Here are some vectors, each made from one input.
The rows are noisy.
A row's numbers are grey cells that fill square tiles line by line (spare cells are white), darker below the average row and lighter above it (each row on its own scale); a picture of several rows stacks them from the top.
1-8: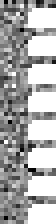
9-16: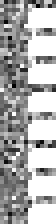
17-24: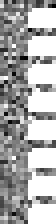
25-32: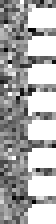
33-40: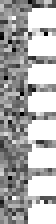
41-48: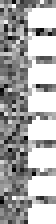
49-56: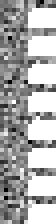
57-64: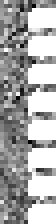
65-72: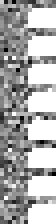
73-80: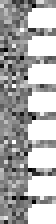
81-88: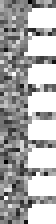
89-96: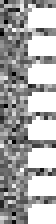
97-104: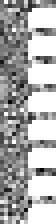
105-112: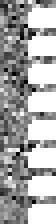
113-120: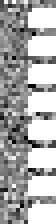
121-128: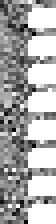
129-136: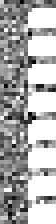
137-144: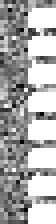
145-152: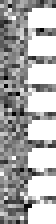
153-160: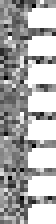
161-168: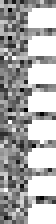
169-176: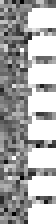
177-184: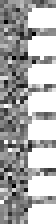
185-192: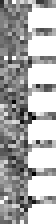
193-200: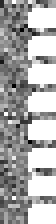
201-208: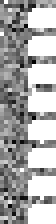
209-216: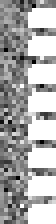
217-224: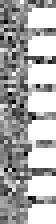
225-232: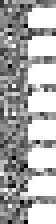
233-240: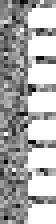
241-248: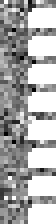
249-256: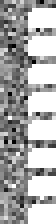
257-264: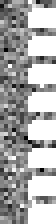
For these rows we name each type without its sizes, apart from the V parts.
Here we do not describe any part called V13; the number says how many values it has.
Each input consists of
either a point on a line, or a true/false value and a value of V13.
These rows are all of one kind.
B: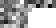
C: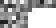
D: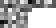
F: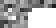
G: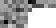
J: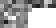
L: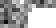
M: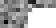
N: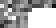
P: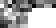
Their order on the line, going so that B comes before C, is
G, M, L, D, B, C, J, F, N, P.
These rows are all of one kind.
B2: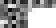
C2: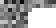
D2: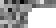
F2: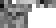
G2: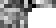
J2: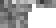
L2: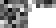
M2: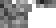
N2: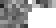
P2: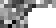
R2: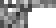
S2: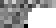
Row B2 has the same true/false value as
N2 and S2.
